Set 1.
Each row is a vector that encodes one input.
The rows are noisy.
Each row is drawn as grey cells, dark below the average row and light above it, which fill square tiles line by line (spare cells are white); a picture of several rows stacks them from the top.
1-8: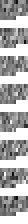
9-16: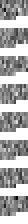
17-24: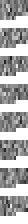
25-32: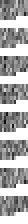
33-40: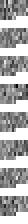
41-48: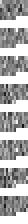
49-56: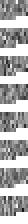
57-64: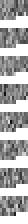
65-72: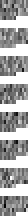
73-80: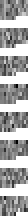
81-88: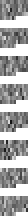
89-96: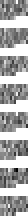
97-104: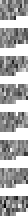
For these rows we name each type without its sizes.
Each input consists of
either a point on a line, or four true/false values.
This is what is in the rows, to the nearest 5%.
About 20% of them hold a point on a line. The rest hold four true/false values.
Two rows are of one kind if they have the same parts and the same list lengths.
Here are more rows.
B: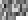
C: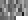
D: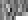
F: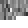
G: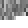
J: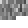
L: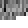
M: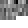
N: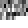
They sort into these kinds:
B, C, J
D, F, G, L, M, N

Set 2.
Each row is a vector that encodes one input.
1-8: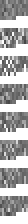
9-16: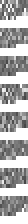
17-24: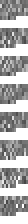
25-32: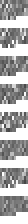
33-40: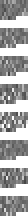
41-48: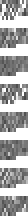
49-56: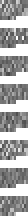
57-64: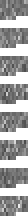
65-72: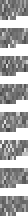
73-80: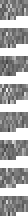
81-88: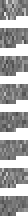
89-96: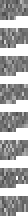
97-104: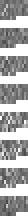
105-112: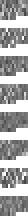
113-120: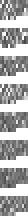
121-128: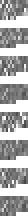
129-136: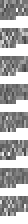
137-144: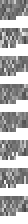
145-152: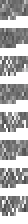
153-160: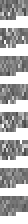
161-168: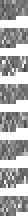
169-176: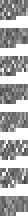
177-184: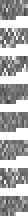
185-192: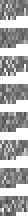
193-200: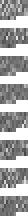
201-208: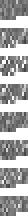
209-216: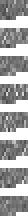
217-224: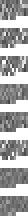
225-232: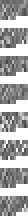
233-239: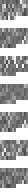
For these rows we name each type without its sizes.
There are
2 kinds of row.
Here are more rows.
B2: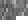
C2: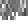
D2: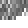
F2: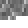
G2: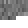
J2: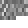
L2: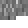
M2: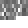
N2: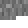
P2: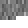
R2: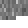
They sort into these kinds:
B2, D2, G2, P2
C2, F2, J2, L2, M2, N2, R2

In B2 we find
a point on a line.
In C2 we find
a node of a tree.
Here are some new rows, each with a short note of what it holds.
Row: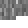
a node of a tree
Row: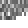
a point on a line
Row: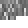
a node of a tree
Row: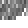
a point on a line
